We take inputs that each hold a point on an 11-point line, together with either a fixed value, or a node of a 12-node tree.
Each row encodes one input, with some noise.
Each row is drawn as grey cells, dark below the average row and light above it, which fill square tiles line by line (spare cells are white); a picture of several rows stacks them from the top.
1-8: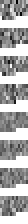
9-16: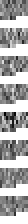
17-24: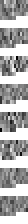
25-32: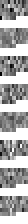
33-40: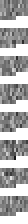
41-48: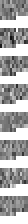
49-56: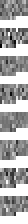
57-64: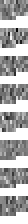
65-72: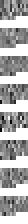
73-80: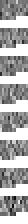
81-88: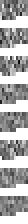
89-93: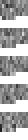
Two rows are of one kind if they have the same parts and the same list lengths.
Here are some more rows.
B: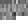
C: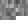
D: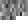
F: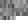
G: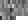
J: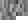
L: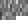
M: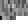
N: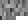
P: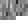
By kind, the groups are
B, F, L
C, D, G, J, M, N, P

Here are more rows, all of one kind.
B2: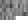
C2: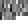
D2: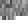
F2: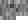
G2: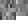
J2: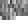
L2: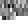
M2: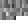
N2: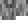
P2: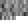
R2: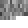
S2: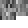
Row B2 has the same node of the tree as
D2, L2 and P2.
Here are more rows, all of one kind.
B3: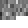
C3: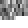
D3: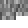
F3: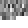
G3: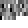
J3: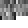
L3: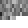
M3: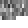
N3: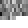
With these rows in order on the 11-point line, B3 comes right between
L3 and M3.
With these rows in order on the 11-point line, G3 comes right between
C3 and D3.
